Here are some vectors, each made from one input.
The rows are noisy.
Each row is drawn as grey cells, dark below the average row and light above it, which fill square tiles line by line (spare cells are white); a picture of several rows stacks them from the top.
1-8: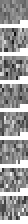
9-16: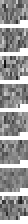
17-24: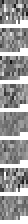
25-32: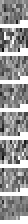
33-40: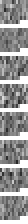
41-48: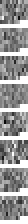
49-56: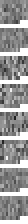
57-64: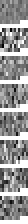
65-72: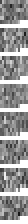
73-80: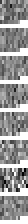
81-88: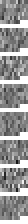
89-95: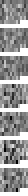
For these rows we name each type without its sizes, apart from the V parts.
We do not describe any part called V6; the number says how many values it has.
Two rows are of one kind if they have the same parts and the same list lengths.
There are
2 kinds of row.
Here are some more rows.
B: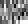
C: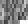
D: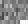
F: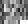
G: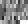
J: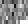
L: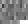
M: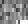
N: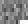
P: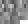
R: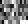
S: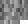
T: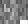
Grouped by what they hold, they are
B, F, G, N, P, R, S, T
C, D, J, L, M

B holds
a node of a tree and a value of V6.
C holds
a node of each of two trees.
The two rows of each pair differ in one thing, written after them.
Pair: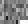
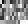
the value of V6
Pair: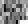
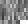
the value of V6
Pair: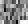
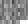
the value of V6
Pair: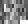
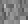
the node of the tree
